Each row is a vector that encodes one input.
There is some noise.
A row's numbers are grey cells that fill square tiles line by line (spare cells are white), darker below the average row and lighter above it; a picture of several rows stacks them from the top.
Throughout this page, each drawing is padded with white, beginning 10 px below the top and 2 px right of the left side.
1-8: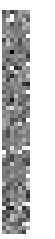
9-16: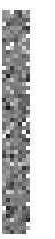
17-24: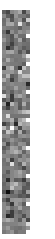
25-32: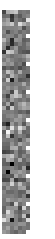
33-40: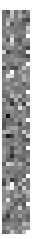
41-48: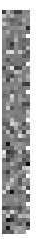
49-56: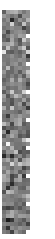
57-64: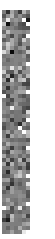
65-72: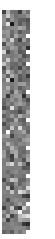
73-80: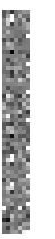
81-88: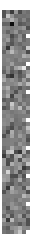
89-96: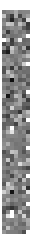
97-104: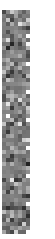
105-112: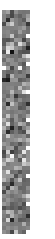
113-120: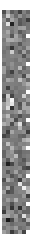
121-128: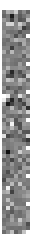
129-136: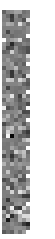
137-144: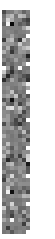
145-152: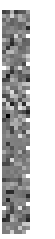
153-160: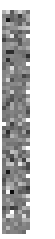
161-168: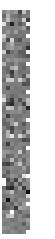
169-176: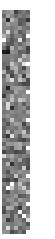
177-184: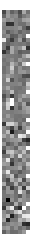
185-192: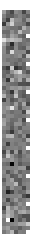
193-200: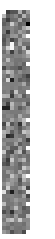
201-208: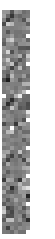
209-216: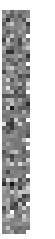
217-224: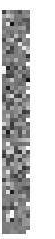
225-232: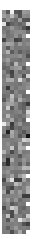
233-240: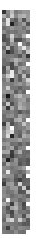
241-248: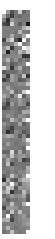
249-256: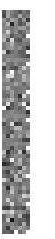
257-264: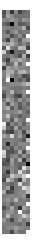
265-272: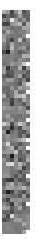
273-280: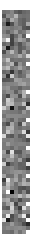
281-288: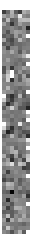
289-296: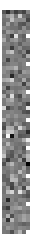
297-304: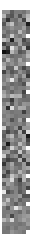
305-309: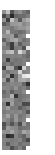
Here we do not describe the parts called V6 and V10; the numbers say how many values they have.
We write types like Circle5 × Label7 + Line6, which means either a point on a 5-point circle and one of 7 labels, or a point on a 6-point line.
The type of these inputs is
(Bool × Bool × Bool + Unit) × V6 + (Line8 + V10) × Line9.
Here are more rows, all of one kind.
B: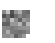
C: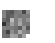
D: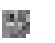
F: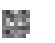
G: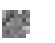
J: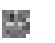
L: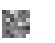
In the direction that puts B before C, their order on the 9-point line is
B, C, G, J, D, F, L.
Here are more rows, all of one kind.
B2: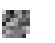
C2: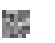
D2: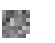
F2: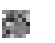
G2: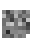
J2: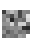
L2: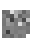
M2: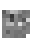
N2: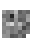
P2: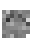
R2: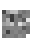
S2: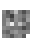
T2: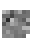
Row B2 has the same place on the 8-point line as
G2, N2 and S2.
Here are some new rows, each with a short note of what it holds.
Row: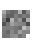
a point on an 8-point line and a point on a 9-point line
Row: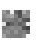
a value of V6
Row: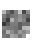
a point on a 9-point line and a value of V10
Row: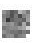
a point on a 9-point line and a value of V10
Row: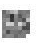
a point on an 8-point line and a point on a 9-point line
